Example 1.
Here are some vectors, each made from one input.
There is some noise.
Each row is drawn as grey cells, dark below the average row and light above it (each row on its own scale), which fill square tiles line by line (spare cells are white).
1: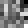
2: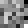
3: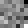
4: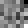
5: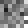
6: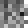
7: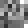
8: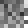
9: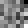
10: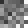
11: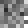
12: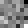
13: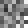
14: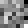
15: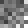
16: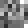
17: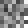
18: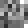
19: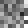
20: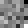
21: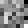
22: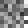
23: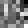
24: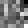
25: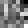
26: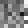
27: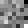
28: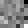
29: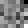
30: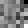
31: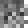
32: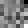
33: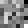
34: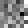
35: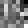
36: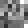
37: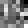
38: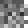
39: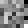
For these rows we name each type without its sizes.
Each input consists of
a list of points on a line.
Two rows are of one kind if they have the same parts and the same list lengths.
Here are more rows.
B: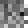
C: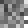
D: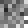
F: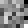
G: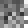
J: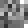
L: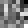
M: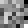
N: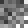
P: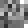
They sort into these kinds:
B, C, D, G, N
F, L, M
J, P

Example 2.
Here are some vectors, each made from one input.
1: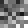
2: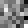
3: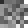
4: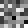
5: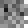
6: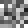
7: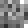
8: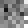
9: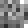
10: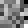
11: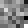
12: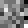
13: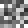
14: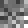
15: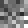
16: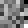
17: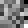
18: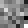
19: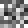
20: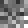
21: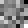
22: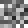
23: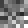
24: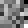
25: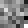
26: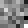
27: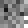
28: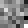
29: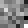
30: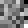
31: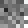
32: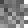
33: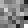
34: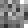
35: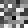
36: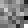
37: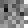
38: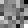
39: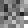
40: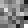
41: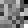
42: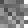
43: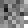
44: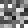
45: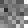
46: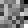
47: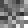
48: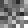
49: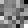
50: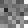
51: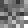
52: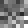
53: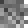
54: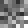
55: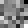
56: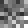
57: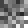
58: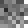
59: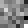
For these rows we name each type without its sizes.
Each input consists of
a list of points on a line.
